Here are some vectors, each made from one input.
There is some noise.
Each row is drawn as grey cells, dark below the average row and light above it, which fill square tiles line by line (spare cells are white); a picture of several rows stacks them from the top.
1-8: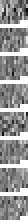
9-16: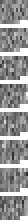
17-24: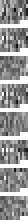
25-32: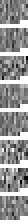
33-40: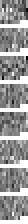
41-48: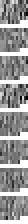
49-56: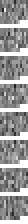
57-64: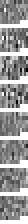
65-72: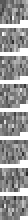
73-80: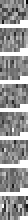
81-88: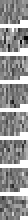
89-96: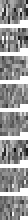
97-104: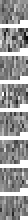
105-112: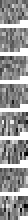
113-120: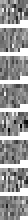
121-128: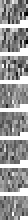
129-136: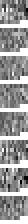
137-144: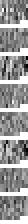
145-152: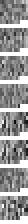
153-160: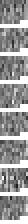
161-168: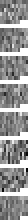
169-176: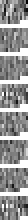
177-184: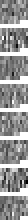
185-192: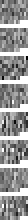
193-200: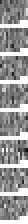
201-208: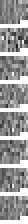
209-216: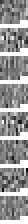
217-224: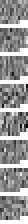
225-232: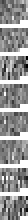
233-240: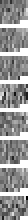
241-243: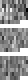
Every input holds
either one of 5 labels and a true/false value, or a list of up to three points on a 5-point line.
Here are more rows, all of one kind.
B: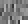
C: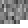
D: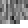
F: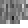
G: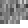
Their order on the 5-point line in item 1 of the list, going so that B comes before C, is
B, G, F, D, C.
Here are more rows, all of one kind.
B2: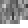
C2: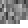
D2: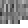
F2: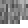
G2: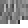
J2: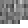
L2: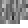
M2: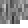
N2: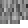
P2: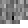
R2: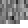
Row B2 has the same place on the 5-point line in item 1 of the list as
L2, M2 and P2.
